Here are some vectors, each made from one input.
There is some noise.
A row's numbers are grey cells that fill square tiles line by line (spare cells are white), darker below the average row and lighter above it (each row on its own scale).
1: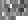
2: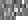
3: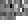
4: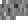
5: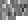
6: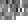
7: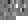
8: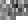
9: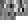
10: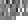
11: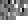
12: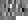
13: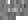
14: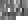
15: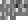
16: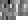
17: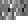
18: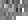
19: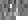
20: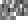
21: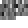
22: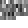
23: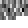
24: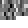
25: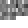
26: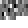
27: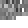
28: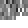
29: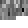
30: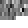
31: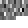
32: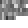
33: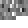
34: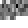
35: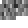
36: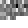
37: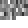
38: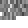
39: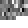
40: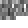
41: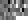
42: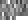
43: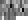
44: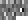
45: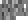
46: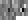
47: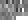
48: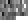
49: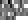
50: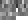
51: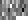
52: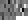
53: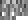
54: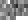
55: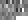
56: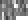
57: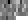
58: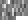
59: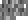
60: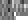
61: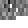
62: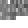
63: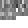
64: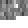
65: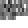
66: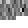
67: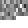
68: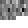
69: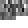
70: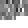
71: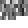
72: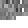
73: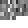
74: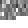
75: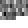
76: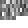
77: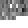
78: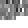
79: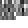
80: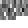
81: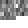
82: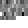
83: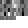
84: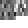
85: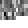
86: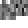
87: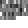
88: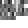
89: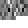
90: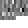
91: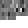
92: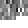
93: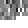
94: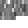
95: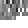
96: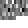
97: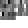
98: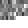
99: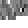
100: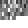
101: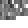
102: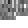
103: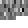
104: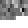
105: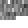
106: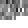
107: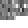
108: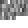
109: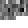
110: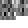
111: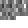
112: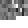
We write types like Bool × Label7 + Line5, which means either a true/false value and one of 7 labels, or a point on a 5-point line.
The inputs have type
Bool × Bool × Bool × Bool × Tree10 + Line6.
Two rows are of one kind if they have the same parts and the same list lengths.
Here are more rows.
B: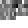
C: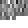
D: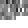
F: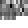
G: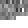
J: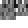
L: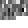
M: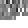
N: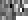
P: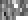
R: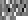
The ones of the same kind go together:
B, C, F, J, L, N, P, R
D, G, M

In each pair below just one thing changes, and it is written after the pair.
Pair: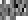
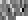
one of the four true/false values
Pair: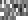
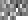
the node of the tree
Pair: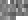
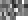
the node of the tree
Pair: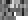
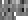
the node of the tree
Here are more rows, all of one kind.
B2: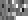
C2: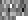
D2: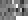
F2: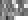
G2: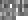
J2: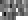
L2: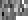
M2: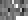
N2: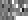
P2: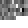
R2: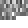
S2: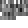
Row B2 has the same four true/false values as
D2, M2, N2 and P2.
